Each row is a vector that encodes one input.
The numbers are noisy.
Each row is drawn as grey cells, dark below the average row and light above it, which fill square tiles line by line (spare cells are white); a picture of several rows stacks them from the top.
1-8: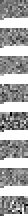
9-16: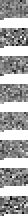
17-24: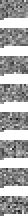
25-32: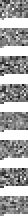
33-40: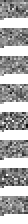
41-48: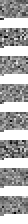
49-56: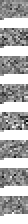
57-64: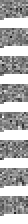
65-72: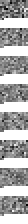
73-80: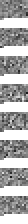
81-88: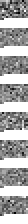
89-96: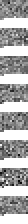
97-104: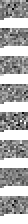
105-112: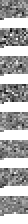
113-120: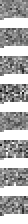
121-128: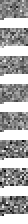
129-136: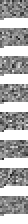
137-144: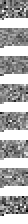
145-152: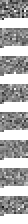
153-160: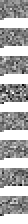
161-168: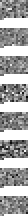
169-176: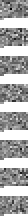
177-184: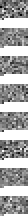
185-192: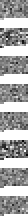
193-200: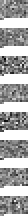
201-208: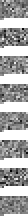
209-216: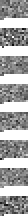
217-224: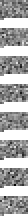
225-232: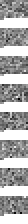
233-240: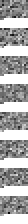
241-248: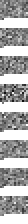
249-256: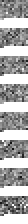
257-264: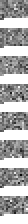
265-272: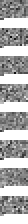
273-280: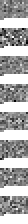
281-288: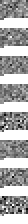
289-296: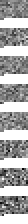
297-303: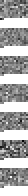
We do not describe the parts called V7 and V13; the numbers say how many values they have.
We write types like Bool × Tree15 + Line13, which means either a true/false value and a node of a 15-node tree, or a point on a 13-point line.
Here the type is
(Label4 × Line5 + V13) × Label12 + V7.
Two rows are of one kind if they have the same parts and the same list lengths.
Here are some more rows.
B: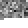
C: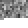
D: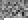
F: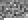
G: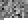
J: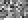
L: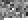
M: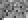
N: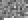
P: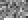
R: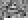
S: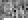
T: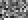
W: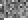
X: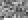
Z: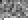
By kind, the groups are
B, D, L, N, R, X, Z
C, F, G, J, M, P, S, W
T

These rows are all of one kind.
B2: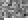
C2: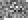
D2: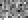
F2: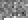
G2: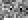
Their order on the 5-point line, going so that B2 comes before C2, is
B2, G2, F2, C2, D2.
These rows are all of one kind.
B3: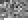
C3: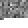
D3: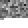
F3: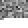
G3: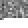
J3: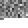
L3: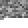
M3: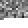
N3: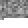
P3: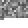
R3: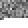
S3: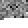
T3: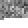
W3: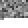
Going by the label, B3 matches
J3, M3, S3 and W3.
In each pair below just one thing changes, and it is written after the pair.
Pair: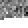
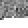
one of the two labels
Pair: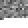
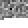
one of the two labels
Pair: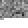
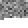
the place on the 5-point line
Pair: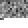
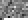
one of the two labels
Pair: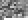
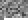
one of the two labels
